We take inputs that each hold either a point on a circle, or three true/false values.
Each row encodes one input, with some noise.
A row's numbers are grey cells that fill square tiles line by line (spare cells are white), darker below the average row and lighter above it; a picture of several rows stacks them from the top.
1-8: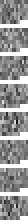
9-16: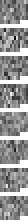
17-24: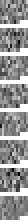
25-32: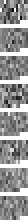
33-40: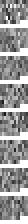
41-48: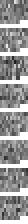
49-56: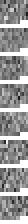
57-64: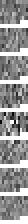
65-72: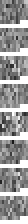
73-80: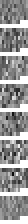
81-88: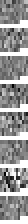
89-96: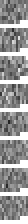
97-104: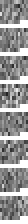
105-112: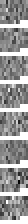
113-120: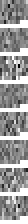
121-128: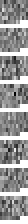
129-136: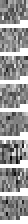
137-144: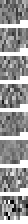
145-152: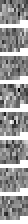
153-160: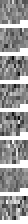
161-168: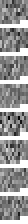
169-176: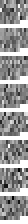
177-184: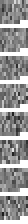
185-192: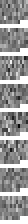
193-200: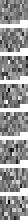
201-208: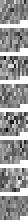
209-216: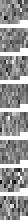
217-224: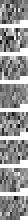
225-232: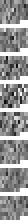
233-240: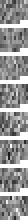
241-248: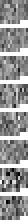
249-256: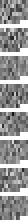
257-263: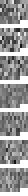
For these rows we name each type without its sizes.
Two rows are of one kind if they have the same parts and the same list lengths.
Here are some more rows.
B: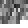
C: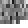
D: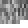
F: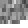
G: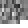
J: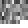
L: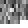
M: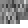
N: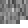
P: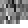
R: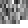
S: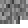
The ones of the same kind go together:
B, C, F, J, N, P, S
D, G, L, M, R

